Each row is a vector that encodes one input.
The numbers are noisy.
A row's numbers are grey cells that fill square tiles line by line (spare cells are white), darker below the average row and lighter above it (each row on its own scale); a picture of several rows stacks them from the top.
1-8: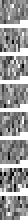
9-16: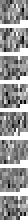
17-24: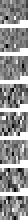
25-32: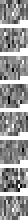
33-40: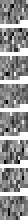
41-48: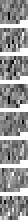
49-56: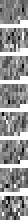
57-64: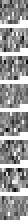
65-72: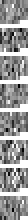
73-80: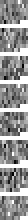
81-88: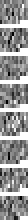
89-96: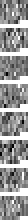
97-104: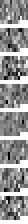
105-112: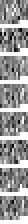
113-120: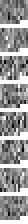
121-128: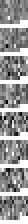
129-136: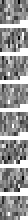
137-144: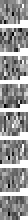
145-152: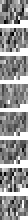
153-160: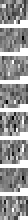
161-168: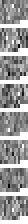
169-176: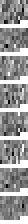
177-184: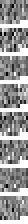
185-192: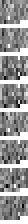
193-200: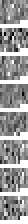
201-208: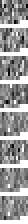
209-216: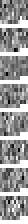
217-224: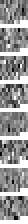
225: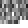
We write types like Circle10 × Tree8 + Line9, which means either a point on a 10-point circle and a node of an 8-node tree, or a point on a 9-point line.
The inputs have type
Bool × Line11 × Line11.
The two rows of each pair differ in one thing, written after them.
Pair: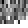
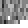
the place on one of the two 11-point lines
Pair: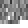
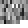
the place on one of the two 11-point lines
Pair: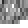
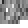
the place on one of the two 11-point lines
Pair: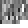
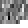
the place on one of the two 11-point lines
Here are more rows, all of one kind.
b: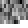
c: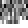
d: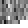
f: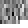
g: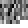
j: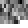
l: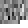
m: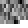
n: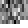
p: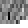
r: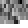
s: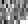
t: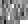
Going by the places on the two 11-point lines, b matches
j, m and r.
